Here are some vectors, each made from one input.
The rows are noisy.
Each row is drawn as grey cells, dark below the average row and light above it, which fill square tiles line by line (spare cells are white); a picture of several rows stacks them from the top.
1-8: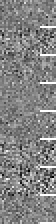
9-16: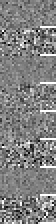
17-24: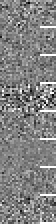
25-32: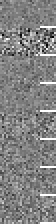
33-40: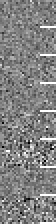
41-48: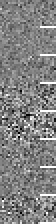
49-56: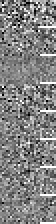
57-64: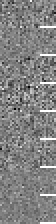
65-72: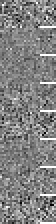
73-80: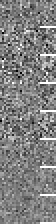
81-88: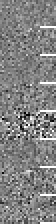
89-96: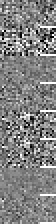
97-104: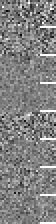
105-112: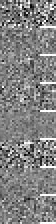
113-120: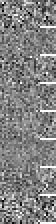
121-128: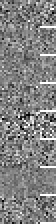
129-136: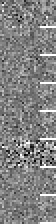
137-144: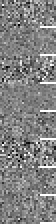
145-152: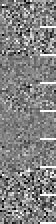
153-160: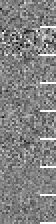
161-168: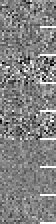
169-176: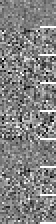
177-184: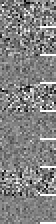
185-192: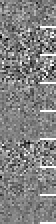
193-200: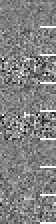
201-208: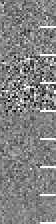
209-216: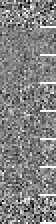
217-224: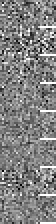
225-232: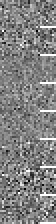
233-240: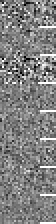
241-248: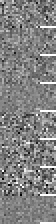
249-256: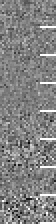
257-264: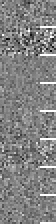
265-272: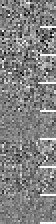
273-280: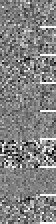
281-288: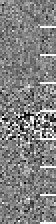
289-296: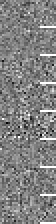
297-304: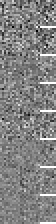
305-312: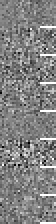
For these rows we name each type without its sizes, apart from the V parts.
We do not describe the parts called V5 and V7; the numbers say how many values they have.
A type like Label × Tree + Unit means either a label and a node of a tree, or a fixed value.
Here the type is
(Bool × Bool × Bool × Circle + V5) × V7.
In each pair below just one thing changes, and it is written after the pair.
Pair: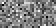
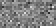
the value of V7
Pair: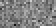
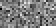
the value of V7
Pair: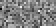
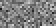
the value of V5
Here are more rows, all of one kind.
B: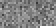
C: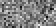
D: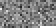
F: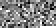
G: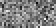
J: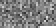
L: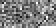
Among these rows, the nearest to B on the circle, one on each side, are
C and L.
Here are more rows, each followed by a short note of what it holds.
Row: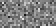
a value of V5 and a value of V7
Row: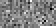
a value of V5 and a value of V7
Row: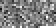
a value of V5 and a value of V7
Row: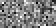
a value of V5 and a value of V7
